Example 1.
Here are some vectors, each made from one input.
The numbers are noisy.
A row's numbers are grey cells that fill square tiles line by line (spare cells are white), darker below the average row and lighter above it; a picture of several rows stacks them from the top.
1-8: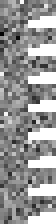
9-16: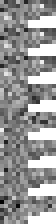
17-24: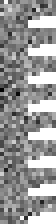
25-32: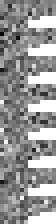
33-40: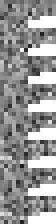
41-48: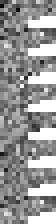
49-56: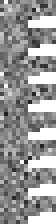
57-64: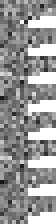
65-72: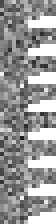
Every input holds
a node of a 14-node tree.
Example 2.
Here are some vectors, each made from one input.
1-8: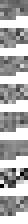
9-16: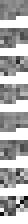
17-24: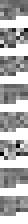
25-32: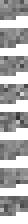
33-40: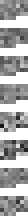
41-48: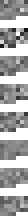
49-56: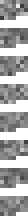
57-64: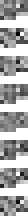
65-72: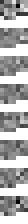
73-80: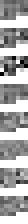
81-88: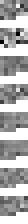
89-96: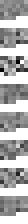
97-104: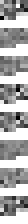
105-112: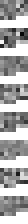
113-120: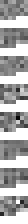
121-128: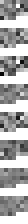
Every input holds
a point on a 10-point line.
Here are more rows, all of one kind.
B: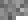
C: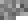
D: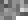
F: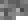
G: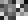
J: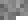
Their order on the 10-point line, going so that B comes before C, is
G, D, B, J, C, F.
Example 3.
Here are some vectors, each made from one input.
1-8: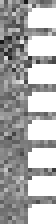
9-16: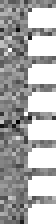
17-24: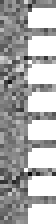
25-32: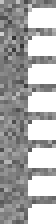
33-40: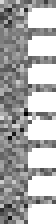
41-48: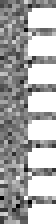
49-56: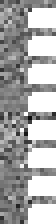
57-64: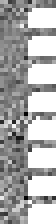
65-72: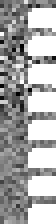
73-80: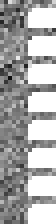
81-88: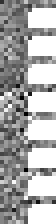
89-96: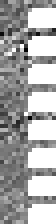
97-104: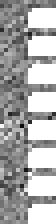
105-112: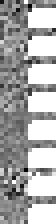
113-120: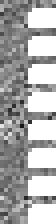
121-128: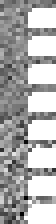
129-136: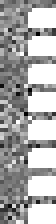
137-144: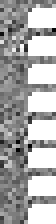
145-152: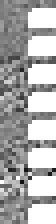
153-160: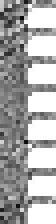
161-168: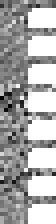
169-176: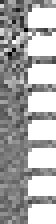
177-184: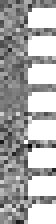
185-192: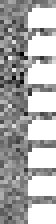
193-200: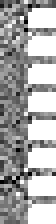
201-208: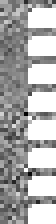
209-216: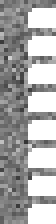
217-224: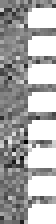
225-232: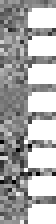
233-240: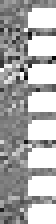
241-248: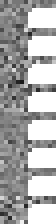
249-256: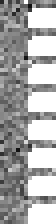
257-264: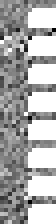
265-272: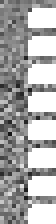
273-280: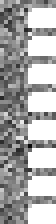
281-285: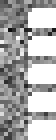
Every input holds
three true/false values.
